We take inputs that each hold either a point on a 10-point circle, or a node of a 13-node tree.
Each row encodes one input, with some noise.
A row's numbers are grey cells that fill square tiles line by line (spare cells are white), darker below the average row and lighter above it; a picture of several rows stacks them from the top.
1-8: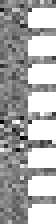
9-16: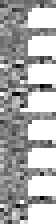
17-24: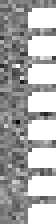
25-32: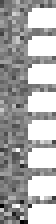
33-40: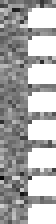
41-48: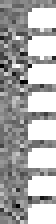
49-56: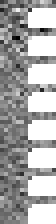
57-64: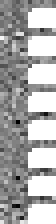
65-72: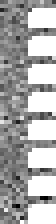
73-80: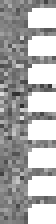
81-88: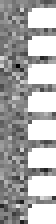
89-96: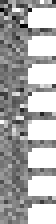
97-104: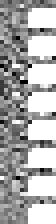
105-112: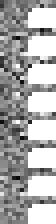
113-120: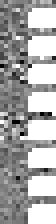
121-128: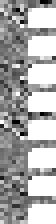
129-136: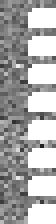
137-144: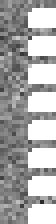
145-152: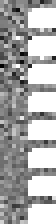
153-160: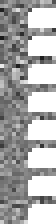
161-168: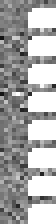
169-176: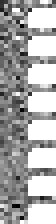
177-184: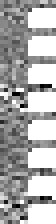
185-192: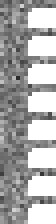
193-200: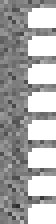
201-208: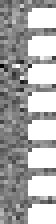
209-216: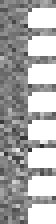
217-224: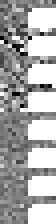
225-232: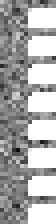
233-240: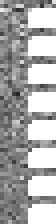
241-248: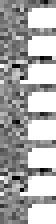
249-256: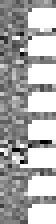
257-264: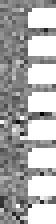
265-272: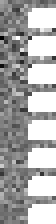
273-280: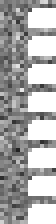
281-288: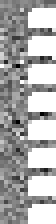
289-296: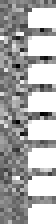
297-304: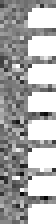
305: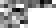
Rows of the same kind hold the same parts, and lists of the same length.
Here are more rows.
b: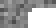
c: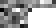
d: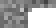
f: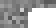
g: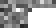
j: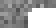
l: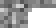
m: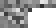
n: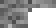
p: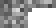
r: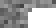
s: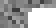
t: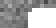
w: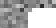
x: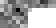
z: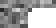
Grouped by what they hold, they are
b, c, d, f, g, j, n, r, s, t, x, z
l, m, p, w

